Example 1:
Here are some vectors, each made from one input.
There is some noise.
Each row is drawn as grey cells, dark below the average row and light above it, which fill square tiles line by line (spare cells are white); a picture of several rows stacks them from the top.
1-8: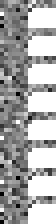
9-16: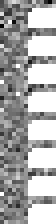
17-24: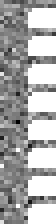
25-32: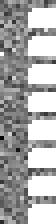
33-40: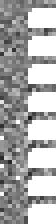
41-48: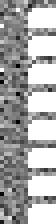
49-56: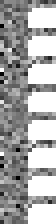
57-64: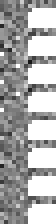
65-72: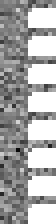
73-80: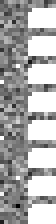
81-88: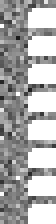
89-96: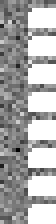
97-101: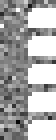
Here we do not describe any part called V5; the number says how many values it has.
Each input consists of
a point on a 4-point line, a true/false value and a value of V5.
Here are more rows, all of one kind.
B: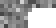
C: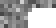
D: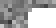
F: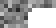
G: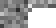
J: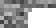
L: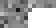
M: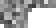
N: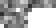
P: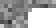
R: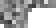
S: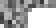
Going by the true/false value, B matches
C and N.
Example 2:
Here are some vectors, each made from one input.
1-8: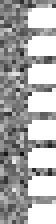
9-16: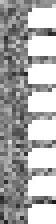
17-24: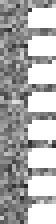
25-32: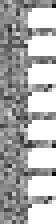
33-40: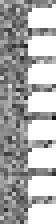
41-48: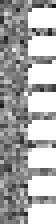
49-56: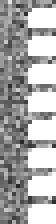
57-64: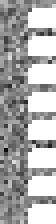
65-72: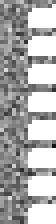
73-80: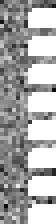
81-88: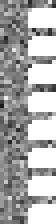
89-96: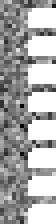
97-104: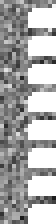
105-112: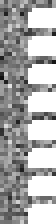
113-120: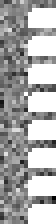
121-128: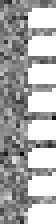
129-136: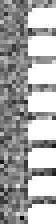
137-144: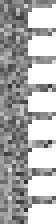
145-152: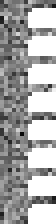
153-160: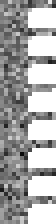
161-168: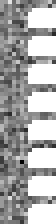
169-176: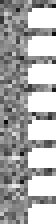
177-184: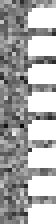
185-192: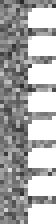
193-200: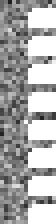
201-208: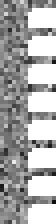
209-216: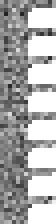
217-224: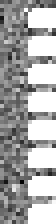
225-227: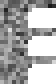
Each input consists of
either a point on each of two 6-point lines, or a node of a 10-node tree, or five true/false values.
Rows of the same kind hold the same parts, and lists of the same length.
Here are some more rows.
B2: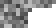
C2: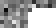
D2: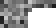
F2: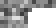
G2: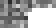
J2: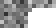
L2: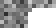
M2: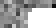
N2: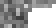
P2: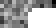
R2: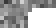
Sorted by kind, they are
B2, G2, J2, L2, M2, N2, R2
C2, F2
D2, P2

